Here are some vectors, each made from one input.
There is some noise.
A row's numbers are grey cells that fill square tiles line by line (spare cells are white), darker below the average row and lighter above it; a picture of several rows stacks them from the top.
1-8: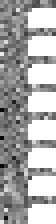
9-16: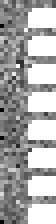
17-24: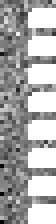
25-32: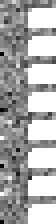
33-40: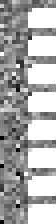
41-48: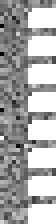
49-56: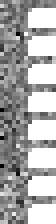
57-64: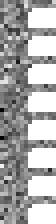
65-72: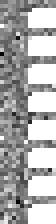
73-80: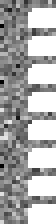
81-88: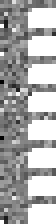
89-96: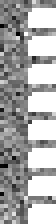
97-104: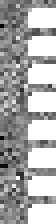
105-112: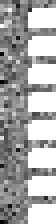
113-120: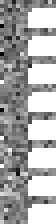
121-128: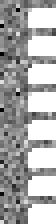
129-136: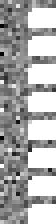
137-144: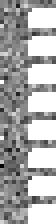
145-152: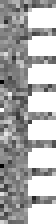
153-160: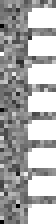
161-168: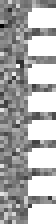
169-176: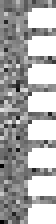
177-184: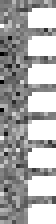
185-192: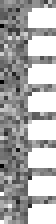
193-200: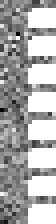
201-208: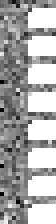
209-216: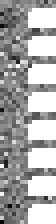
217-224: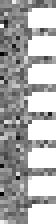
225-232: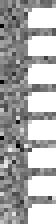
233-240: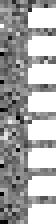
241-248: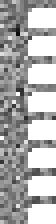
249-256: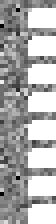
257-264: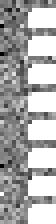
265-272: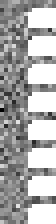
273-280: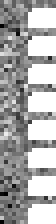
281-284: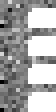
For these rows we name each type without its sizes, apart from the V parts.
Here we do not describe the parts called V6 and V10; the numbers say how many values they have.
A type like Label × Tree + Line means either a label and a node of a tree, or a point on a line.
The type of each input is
(Bool × Circle + V6) × V10.
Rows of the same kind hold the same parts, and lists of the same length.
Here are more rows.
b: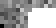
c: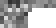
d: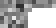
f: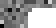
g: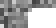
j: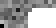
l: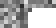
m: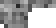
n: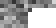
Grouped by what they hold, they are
b, f, g, j
c, d, l, m, n

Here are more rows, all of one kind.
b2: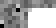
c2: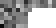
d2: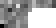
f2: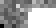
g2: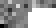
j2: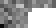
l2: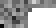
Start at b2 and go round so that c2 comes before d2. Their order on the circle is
b2, l2, g2, j2, c2, d2, f2.
